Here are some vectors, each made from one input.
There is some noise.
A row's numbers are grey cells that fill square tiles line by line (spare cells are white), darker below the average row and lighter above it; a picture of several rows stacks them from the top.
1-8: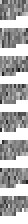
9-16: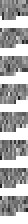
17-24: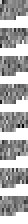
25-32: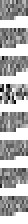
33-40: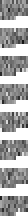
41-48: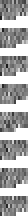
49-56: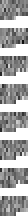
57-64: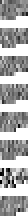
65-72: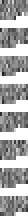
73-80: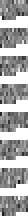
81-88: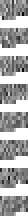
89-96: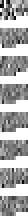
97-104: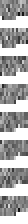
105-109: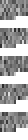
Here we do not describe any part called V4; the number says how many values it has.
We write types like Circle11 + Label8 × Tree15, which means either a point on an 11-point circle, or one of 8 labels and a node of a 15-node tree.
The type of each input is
List2(Line5 × V4).
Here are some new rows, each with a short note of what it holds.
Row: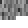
a list of two items
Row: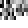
the empty list
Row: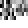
the empty list
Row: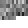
a list of two items
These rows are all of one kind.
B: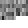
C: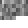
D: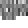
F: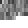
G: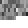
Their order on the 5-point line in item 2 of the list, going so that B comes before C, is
B, C, F, G, D.
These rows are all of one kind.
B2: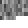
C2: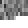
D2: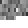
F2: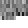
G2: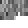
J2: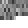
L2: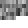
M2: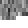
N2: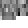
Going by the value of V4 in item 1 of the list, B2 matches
F2, L2 and N2.
